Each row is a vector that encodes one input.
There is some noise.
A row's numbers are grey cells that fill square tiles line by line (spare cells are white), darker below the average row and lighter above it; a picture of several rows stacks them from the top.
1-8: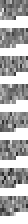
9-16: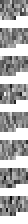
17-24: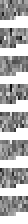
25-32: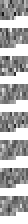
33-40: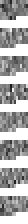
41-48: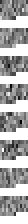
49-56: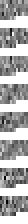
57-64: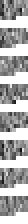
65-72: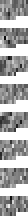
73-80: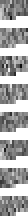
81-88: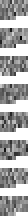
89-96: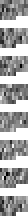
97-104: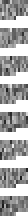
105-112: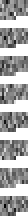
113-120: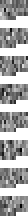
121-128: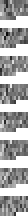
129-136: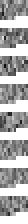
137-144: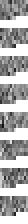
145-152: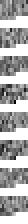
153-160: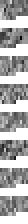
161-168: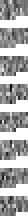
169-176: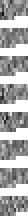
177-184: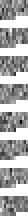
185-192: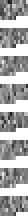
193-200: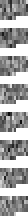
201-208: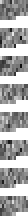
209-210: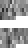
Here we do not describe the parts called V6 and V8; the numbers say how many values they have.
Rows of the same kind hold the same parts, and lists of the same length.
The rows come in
2 kinds.
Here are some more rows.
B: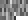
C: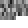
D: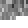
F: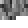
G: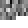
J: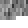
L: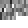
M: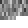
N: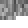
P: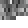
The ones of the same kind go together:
B, D, J, M, N, P
C, F, G, L

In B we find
one of 7 labels, a value of V6 and a value of V8.
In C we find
one of 5 labels and a value of V6.
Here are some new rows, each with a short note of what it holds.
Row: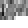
one of 5 labels and a value of V6
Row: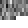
one of 7 labels, a value of V6 and a value of V8
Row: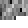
one of 5 labels and a value of V6
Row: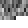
one of 7 labels, a value of V6 and a value of V8
